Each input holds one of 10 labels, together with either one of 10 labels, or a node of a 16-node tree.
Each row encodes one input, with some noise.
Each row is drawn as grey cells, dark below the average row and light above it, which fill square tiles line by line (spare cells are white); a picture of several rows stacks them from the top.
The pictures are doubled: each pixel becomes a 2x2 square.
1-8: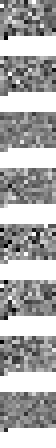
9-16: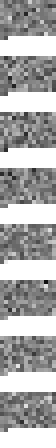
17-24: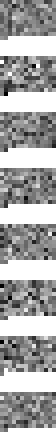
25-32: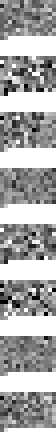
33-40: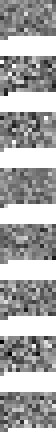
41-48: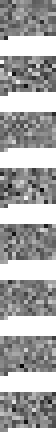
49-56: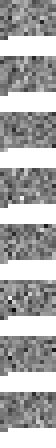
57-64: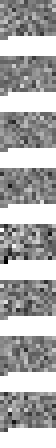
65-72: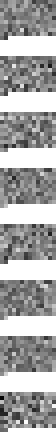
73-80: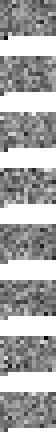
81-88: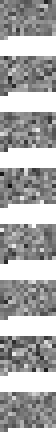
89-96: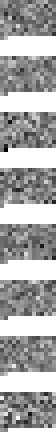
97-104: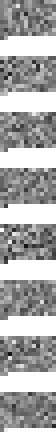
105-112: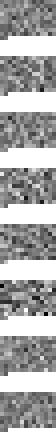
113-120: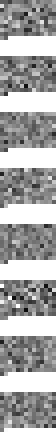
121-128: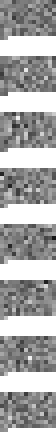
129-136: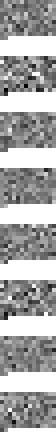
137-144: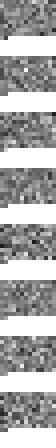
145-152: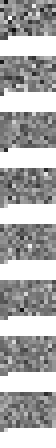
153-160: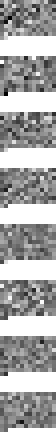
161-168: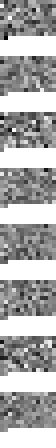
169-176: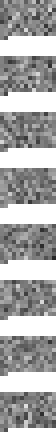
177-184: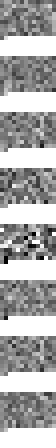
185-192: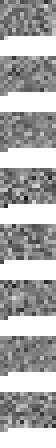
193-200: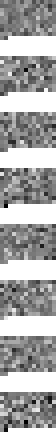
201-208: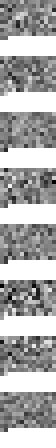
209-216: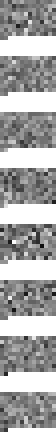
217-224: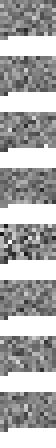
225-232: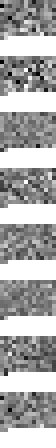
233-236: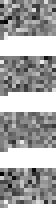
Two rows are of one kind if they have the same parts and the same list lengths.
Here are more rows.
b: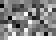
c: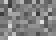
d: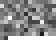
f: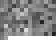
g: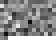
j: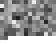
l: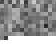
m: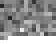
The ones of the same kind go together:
b, f, l
c, d, g, j, m

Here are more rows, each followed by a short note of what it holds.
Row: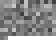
one of 10 labels and a node of a 16-node tree
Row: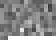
one of 10 labels and a node of a 16-node tree
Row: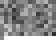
one of 10 labels and a node of a 16-node tree
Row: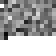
two labels (each one of 10)
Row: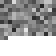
two labels (each one of 10)
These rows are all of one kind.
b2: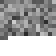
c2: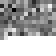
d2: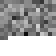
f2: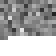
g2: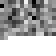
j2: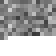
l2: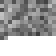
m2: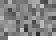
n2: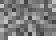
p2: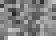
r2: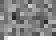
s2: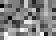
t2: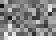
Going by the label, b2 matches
d2, g2 and s2.
